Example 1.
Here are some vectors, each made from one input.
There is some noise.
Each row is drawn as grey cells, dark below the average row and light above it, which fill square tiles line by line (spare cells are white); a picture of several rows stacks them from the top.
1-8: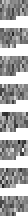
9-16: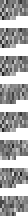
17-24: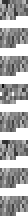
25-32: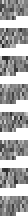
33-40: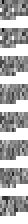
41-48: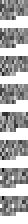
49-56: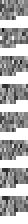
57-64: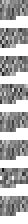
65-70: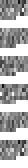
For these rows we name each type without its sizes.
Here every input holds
a point on a circle.
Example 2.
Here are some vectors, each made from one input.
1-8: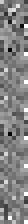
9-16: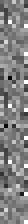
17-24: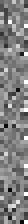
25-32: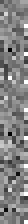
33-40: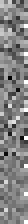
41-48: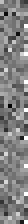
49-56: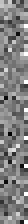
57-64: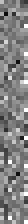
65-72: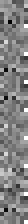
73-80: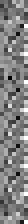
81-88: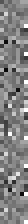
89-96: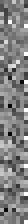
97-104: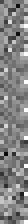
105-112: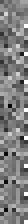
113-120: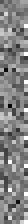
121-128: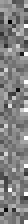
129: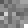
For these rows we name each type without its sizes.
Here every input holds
three true/false values.
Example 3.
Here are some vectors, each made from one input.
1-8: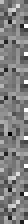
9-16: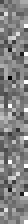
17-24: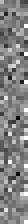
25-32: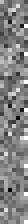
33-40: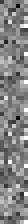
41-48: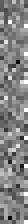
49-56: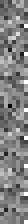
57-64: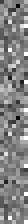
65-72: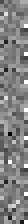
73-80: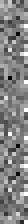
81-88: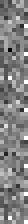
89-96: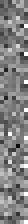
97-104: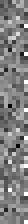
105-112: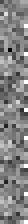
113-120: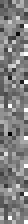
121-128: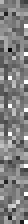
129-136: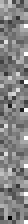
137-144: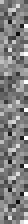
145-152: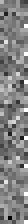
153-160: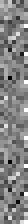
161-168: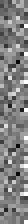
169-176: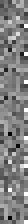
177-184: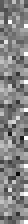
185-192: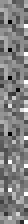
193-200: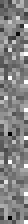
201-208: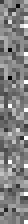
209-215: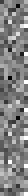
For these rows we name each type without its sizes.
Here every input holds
three true/false values.
